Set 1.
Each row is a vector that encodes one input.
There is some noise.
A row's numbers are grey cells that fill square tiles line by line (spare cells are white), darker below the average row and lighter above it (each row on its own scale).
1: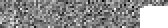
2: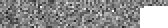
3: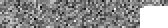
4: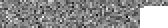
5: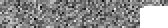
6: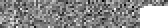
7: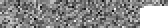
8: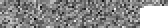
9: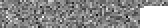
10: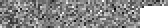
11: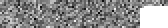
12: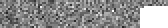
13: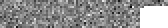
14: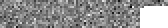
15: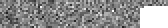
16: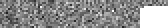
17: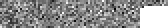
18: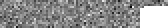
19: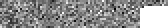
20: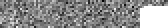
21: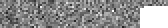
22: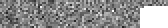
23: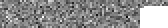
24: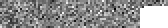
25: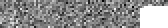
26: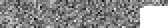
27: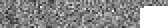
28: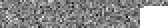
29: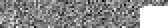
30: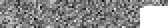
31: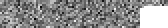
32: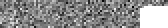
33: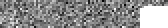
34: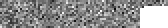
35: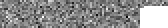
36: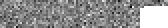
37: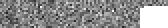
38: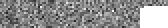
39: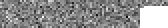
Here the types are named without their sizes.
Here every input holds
a point on a line.
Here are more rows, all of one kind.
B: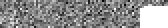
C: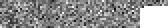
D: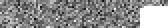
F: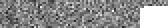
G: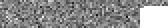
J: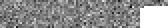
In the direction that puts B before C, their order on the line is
B, D, G, J, C, F.
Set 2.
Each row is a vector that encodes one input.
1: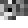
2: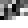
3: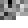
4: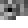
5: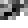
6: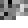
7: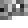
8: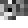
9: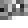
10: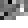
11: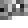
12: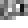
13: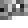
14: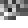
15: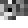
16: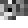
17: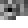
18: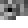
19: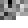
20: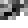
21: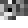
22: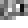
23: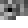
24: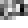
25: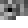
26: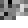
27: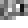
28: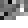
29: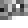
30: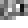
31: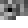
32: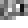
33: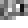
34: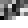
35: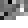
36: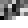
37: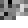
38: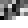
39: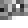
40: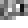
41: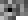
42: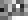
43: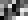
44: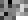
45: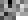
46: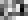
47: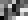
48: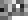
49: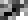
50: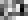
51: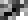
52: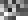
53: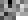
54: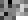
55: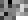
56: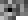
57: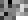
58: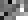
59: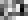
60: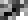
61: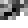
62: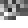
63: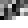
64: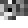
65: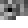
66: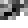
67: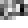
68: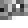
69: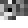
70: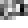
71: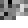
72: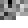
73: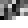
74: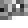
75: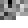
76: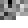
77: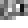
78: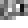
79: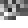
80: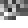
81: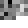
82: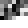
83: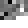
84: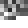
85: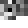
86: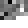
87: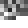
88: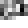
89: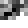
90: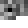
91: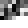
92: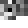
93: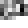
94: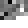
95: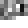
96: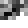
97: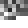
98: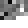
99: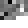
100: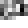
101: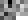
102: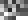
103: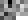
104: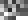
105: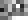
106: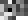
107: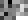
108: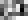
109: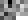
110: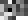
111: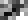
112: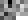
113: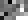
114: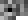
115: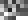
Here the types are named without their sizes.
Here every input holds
a node of a tree.
